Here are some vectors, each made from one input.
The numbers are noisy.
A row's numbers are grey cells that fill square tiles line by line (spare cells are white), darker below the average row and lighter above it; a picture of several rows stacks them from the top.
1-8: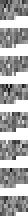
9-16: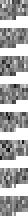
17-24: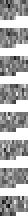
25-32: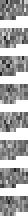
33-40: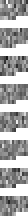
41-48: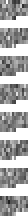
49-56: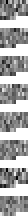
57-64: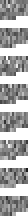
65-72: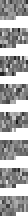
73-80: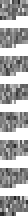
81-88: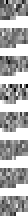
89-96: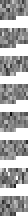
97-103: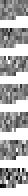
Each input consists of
a point on a 19-point circle.
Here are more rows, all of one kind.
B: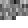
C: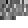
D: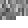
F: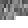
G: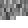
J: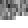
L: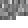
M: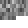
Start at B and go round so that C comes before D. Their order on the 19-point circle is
B, C, D, M, F, J, G, L.
